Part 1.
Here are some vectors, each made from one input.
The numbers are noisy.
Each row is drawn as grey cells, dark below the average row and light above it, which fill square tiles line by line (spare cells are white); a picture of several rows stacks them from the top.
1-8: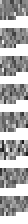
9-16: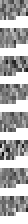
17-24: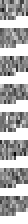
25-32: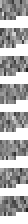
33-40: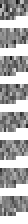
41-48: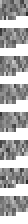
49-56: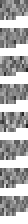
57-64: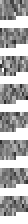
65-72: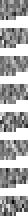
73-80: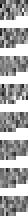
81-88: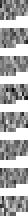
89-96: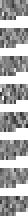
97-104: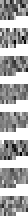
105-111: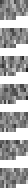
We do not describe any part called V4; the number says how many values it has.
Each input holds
either a fixed value, or a node of a 10-node tree and a value of V4, or three true/false values.
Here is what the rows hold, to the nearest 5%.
About 10% of them hold a fixed value. About 50% of them hold a node of a 10-node tree and a value of V4. The rest hold three true/false values.
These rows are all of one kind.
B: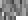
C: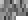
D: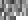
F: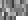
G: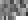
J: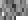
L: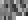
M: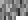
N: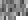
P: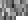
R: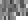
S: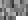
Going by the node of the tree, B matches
G and L.
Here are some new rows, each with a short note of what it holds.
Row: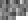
a fixed value
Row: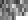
a fixed value
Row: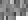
three true/false values
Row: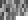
three true/false values
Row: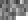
a fixed value
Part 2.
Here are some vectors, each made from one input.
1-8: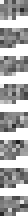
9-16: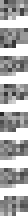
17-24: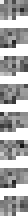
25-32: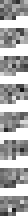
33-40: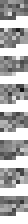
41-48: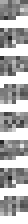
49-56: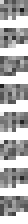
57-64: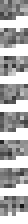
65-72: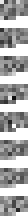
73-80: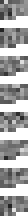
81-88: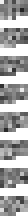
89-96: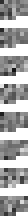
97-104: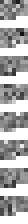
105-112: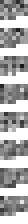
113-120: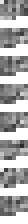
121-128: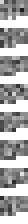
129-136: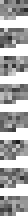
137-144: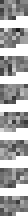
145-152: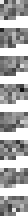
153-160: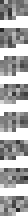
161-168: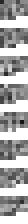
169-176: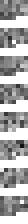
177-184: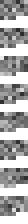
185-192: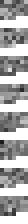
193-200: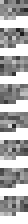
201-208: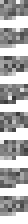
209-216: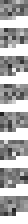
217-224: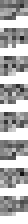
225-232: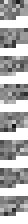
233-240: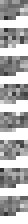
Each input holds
either a point on a 16-point circle and three true/false values, or a point on a 13-point line.
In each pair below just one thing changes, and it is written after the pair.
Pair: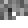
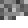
the place on the 16-point circle
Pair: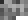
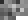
the place on the 16-point circle
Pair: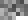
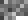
the place on the 16-point circle
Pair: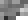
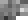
the place on the 16-point circle
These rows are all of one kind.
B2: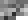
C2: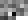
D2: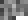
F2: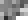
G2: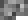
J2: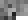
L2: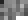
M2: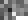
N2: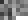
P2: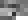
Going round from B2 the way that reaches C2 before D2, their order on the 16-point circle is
B2, P2, C2, J2, D2, G2, L2, N2, M2, F2.
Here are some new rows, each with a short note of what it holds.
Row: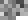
a point on a 16-point circle and three true/false values
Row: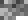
a point on a 16-point circle and three true/false values
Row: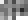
a point on a 13-point line
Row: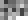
a point on a 13-point line
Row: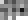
a point on a 13-point line
